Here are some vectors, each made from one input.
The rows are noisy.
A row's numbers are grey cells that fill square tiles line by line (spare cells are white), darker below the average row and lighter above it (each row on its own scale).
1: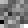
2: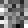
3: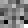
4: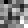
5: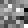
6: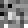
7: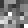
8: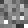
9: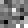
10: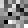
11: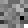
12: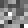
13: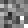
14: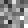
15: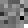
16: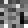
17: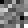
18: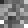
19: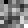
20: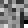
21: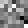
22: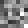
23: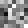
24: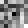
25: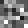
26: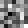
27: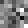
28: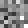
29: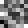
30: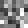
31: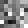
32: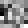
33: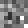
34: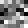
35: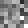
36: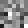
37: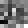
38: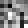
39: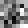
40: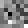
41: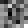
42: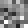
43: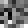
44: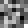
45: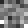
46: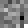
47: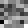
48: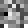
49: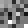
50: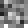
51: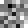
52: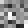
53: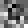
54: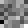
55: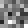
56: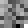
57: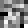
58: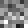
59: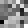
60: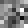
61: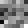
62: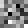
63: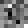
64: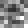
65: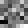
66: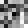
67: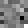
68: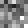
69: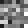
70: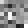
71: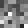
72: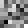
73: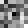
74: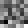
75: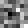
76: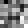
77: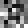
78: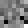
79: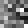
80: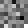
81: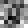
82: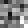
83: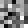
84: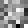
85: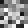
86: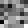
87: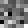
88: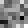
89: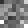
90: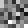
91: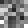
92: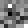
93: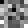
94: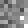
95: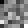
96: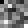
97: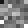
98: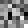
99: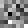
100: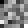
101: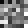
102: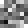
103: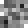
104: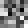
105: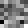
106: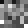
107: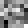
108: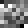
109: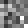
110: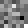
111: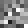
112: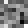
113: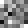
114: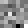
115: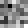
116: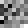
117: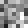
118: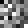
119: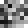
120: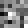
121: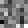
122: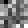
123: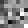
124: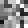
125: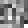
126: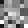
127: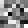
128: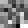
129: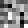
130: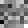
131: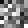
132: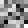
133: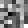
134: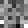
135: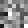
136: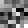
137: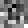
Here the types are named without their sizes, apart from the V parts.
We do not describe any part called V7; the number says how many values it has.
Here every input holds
four true/false values, together with either a point on a line, or a value of V7.
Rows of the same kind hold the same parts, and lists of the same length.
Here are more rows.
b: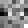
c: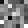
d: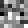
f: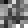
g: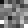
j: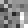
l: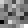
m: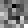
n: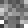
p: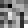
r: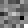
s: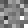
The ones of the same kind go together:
b, d, l, p, r
c, f, g, j, m, n, s

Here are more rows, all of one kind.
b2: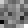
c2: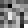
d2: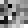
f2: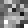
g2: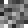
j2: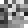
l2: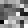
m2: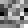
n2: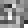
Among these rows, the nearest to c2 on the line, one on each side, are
g2 and m2.
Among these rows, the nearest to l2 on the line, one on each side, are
b2 and j2.
